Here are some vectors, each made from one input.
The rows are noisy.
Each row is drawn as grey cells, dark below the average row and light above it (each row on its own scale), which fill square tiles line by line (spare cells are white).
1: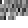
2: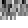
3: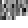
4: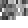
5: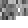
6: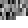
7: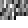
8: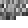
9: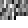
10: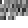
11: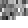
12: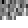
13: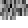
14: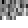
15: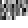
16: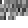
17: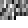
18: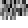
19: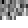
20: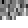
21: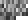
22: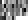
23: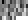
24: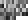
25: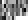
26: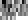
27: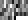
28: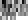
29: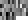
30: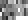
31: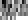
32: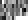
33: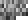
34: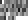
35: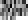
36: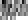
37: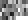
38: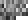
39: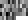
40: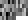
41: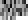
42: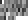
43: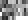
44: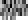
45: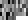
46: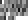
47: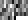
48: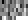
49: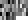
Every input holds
a node of a 9-node tree.
